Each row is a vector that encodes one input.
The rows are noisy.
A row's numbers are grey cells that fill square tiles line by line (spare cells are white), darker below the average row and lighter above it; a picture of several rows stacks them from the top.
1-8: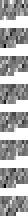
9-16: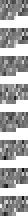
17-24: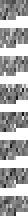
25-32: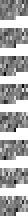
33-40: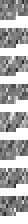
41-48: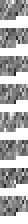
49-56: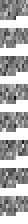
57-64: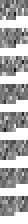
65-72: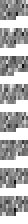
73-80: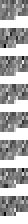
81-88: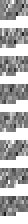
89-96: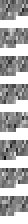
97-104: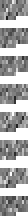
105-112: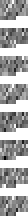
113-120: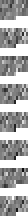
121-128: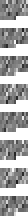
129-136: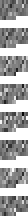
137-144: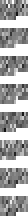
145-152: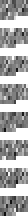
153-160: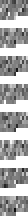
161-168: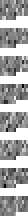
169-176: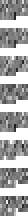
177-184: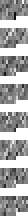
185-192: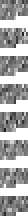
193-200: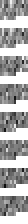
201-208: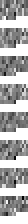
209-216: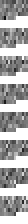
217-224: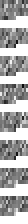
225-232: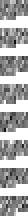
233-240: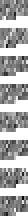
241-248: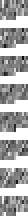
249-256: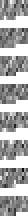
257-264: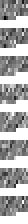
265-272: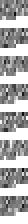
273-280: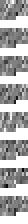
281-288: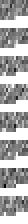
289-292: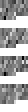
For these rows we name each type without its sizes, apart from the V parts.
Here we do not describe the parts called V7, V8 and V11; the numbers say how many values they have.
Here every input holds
a point on a line, a true/false value, a value of V7 and a value of V8, together with either a point on a line, or a value of V11.
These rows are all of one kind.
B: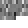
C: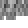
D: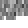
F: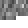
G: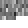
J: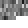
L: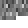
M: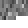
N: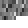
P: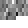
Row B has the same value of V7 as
C and D.
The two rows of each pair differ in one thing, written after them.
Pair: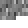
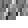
the place on the line
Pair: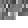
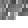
the value of V8
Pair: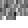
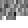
the value of V7
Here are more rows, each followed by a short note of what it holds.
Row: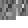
a point on a line, a true/false value, a value of V7, a value of V8 and a value of V11
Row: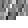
a point on a line, a true/false value, a value of V7, a value of V8 and a value of V11
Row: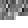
a point on a line, a true/false value, a value of V7, a value of V8 and a value of V11
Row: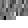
a point on a line, a true/false value, a value of V7, a value of V8 and a value of V11
